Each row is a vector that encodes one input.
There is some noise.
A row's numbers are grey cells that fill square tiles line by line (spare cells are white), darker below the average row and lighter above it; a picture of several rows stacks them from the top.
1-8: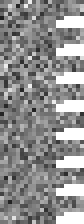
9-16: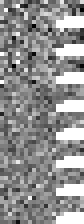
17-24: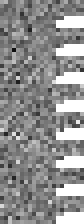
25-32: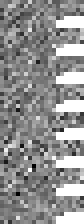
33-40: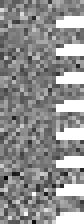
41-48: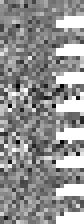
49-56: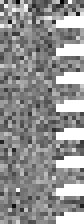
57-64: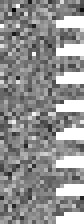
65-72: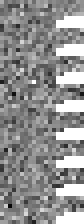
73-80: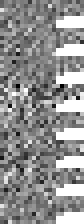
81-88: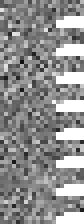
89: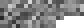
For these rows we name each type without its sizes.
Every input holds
a list of items, each a point on each of two lines.
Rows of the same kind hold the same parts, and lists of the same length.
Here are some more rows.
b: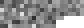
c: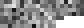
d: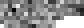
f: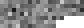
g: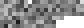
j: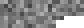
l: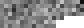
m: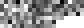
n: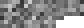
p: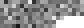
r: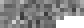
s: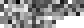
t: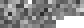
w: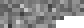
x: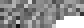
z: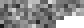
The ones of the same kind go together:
b, d
c, g, n, p, t, x
f, j, l, r, w, z
m, s

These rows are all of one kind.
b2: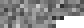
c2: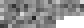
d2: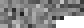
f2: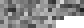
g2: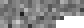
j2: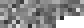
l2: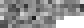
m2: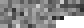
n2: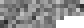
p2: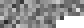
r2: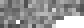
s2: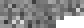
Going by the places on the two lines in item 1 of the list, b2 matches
d2 and m2.
